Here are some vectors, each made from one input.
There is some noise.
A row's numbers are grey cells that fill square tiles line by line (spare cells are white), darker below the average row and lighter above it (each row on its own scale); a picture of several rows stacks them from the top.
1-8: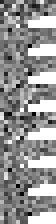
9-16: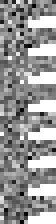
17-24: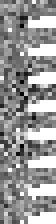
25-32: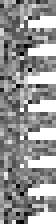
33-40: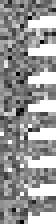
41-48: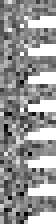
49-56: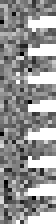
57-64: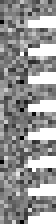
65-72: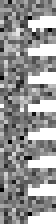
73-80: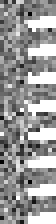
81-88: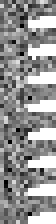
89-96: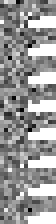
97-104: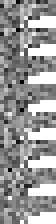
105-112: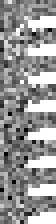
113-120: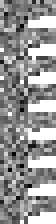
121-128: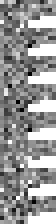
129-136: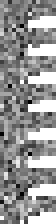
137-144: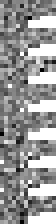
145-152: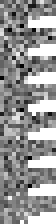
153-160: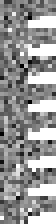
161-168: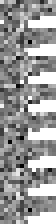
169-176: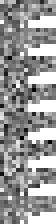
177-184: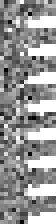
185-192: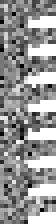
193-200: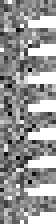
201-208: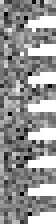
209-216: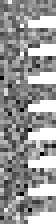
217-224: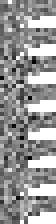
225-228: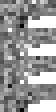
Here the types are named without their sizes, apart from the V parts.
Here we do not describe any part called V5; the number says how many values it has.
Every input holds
a list of items, each a true/false value and a value of V5.
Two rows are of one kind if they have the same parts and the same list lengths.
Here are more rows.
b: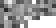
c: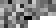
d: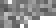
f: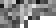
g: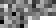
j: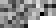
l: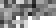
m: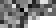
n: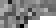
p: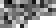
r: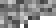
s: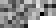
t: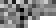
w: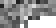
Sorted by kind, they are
b, d, f, r, w
c, g, l, m, n, p, t
j, s

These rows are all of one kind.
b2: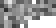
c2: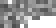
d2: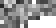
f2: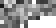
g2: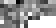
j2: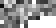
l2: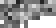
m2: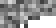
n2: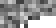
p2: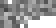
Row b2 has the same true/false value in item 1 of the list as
c2 and p2.
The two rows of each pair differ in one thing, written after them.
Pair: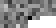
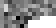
the true/false value in item 2 of the list
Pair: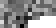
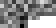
the true/false value in item 1 of the list
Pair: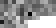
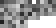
the value of V5 in item 1 of the list
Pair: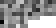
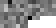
the true/false value in item 1 of the list
